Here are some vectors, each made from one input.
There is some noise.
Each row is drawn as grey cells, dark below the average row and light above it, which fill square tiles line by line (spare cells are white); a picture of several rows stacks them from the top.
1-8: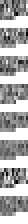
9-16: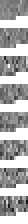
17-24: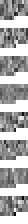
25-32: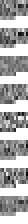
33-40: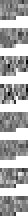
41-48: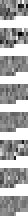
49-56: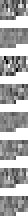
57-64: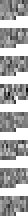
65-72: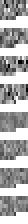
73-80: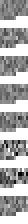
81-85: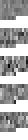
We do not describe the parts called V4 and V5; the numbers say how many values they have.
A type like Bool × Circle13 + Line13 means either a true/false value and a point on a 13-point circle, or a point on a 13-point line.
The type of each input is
(Bool × V5 + V4) × Line3 × Line3.
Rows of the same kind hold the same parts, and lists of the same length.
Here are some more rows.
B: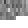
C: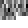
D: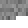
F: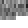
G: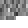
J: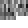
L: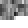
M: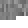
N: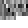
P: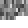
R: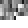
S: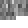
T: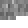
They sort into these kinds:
B, J, P, S, T
C, D, F, G, L, M, N, R

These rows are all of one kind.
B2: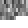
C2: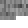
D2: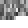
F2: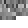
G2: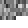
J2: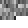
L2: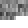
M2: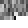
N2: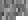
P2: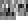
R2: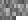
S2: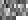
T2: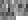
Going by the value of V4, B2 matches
C2 and F2.
